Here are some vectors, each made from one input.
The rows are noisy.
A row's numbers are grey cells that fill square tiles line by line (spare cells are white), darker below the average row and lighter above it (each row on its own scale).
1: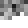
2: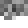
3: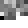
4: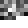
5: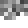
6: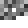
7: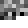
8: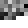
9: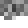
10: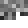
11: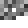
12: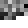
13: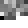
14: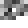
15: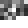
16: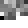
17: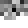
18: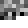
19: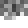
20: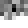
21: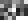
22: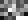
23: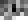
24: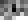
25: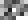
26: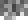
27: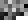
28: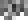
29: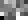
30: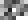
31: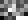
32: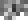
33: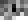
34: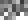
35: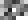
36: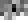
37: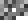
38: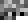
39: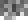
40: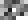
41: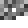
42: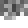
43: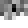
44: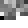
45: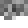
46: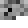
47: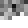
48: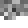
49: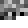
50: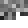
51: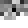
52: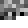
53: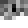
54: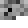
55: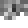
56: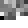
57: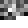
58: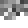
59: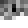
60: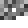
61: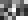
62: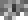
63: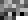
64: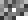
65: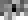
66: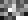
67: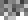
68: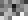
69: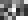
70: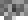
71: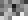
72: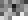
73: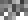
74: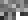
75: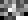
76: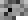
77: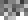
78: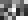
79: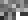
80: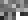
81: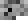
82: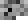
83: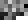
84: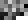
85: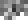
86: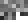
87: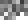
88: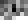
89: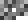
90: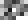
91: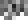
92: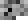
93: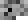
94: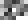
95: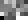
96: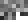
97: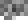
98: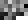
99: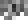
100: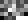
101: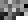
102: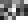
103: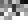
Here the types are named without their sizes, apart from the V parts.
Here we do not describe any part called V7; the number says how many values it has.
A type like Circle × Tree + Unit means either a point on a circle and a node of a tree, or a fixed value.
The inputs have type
Bool × V7 + Line.
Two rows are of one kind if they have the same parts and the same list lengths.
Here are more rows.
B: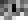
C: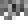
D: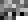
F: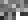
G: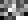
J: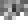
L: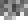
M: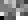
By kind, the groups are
B, C, J, L
D, F, G, M

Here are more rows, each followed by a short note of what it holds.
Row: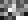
a point on a line
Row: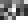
a point on a line
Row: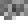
a true/false value and a value of V7
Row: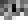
a true/false value and a value of V7
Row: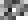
a point on a line
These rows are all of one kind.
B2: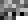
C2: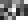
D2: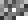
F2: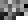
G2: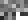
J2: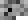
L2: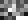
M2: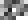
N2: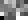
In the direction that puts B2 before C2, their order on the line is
J2, M2, D2, F2, B2, G2, N2, L2, C2.
